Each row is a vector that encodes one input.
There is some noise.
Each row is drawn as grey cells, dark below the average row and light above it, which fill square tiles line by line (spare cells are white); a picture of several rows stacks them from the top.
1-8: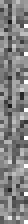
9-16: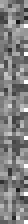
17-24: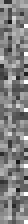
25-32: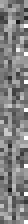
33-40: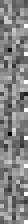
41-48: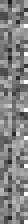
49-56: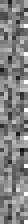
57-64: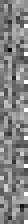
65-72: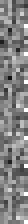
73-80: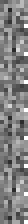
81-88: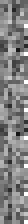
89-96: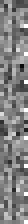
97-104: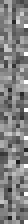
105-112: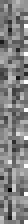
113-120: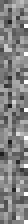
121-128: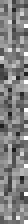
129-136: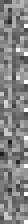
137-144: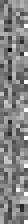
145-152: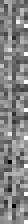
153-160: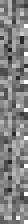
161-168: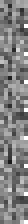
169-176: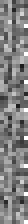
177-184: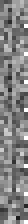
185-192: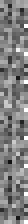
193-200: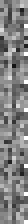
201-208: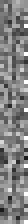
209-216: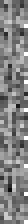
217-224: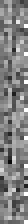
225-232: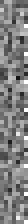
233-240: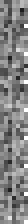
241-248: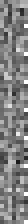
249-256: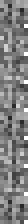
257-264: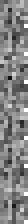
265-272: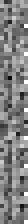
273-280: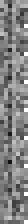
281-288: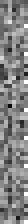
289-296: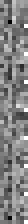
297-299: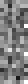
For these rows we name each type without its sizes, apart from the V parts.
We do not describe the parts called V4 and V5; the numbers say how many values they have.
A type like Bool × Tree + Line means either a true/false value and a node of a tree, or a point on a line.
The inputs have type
Label × V4 + Line + (Tree + Unit) × V5.
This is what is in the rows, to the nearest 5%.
About 45% of them hold a label and a value of V4. About 15% of them hold a point on a line. The rest hold a value of V5, together with either a fixed value, or a node of a tree.
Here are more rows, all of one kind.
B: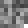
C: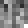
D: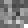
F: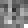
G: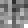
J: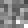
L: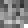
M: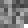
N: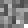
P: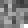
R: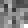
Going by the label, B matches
D and M.
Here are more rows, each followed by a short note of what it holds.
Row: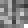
a label and a value of V4
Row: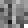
a value of V5
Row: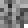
a value of V5
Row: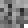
a value of V5
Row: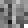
a value of V5
